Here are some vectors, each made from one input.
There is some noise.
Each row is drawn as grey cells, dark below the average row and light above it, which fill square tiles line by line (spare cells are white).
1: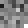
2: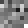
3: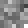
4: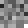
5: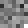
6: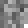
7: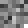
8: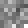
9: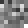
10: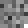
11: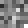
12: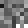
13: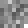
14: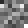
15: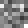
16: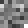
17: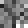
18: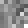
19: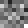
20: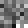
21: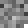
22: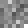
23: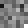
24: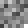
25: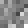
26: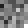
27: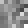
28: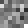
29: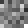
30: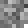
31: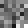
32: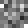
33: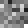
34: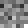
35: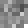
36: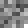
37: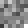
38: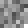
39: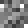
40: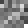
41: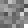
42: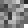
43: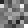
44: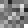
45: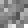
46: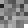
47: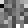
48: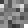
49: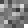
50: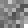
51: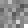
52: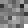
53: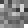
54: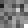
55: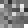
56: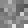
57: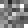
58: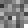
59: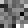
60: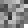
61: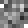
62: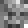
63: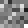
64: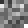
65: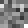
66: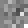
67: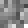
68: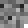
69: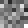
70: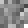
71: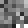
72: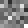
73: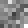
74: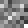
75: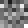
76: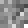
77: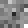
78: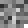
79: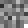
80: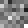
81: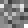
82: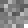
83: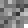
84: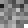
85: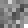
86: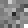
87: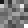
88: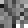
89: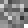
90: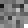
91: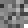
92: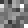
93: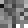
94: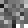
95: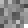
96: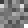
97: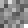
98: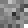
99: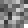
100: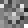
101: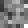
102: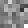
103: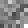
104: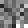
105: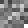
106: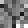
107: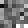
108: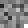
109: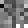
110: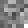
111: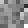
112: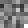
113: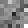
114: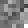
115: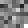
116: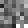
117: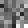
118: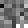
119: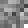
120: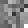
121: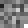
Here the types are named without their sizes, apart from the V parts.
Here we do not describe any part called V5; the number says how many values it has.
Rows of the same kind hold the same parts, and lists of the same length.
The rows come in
2 kinds.
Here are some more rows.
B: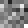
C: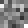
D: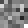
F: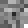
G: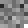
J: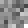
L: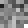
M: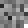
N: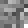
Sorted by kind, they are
B, F, J, L, M, N
C, D, G

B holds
a point on a circle, a point on a line and a value of V5.
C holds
a point on a line and a value of V5.
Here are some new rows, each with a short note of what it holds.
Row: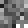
a point on a circle, a point on a line and a value of V5
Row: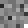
a point on a circle, a point on a line and a value of V5
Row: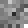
a point on a line and a value of V5
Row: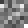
a point on a circle, a point on a line and a value of V5
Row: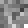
a point on a circle, a point on a line and a value of V5
